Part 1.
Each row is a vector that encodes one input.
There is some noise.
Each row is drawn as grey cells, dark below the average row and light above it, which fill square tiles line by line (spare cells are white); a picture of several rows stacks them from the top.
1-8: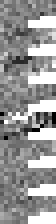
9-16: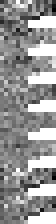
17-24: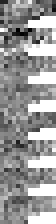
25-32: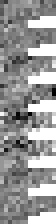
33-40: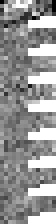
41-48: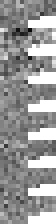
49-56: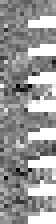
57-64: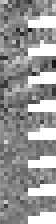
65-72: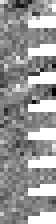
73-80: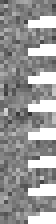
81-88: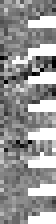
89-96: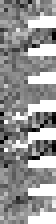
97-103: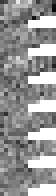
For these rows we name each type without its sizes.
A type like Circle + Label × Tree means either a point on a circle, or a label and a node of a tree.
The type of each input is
(Circle + Line) × Line.
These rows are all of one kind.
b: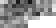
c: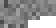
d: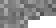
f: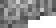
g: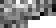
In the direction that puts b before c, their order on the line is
g, b, d, c, f.
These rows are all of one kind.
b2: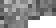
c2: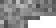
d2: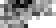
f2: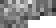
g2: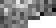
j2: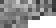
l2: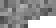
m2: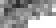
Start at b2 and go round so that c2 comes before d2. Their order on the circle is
b2, c2, m2, j2, d2, f2, l2, g2.
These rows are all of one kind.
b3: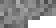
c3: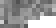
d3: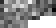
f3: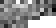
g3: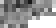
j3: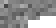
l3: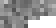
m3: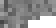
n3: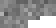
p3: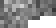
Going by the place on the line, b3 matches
c3, f3 and l3.
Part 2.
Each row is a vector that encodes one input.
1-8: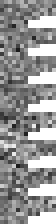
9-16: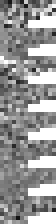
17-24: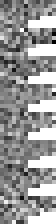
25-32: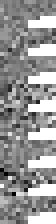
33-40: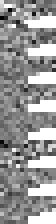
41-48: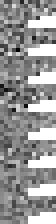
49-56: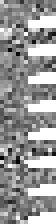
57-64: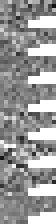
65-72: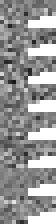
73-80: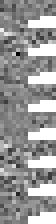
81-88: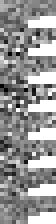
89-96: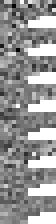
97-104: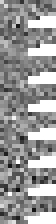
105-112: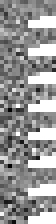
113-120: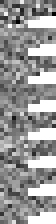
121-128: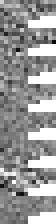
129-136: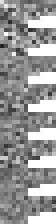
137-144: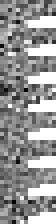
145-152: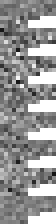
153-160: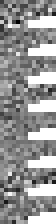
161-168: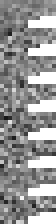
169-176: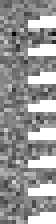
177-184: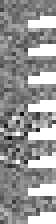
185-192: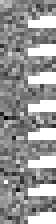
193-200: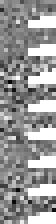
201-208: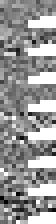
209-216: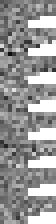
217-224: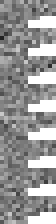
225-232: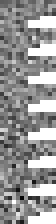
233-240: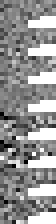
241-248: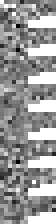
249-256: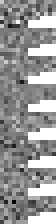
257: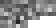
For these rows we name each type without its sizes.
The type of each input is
(Bool × Bool × Bool + Line) × Circle.
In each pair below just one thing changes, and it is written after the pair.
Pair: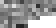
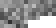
the place on the circle
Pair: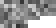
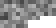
one of the three true/false values
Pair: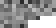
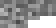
one of the three true/false values
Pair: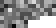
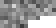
the place on the circle
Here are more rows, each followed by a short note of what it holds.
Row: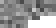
a point on a circle and a point on a line
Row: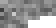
a point on a circle and three true/false values
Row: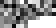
a point on a circle and three true/false values
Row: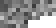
a point on a circle and three true/false values
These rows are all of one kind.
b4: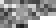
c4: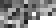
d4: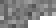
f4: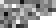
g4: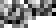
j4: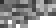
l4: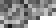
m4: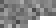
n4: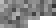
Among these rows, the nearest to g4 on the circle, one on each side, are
j4 and m4.
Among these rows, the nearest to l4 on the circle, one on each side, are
b4 and n4.
